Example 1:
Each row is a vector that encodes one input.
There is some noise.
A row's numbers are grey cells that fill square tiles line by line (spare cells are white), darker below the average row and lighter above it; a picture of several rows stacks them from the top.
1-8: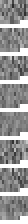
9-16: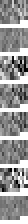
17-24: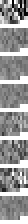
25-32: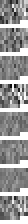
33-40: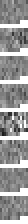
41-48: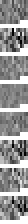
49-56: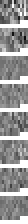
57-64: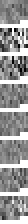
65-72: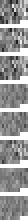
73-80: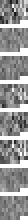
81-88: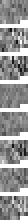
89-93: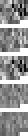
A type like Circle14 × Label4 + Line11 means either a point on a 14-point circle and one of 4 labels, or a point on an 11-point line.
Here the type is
List2(Line9).
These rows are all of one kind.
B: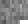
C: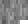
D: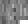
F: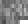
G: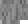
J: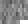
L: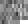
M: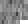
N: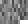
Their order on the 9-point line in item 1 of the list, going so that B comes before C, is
B, F, N, D, C, G, J, L, M.
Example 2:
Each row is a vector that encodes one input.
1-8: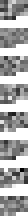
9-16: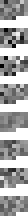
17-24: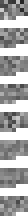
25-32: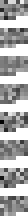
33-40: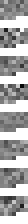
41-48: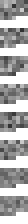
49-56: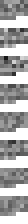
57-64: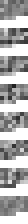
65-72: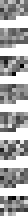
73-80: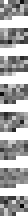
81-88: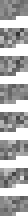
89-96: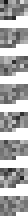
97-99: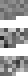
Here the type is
Bool × (Line6 × Line6 + Unit).
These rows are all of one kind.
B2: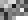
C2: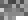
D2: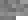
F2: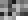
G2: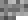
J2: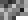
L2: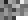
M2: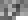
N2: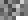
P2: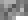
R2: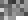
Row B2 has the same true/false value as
J2 and M2.
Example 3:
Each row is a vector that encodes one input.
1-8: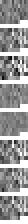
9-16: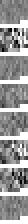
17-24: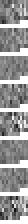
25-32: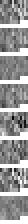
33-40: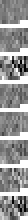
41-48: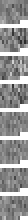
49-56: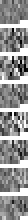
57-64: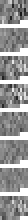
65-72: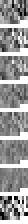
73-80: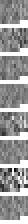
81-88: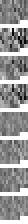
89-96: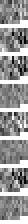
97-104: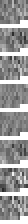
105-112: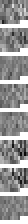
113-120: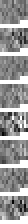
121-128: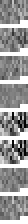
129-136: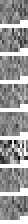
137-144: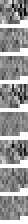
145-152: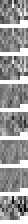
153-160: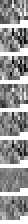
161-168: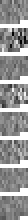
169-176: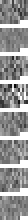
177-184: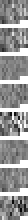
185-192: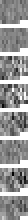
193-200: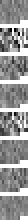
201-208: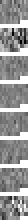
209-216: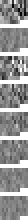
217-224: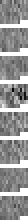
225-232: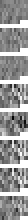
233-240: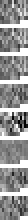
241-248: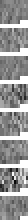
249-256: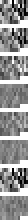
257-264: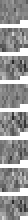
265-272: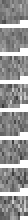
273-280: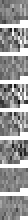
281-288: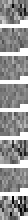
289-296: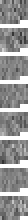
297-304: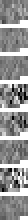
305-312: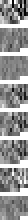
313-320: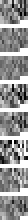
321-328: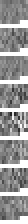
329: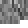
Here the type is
List2(Line9).
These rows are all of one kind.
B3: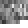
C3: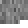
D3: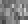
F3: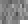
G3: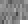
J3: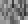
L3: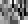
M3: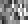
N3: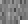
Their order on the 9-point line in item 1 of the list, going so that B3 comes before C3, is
B3, D3, C3, N3, L3, M3, F3, J3, G3.
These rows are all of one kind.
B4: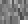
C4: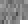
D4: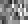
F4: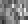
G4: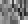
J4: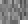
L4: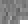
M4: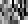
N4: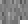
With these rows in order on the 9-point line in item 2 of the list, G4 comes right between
B4 and C4.
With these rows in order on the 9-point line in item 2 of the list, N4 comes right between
D4 and M4.
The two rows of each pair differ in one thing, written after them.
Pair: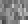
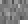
the place on the 9-point line in item 1 of the list
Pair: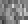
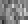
the place on the 9-point line in item 2 of the list
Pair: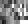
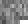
the place on the 9-point line in item 2 of the list
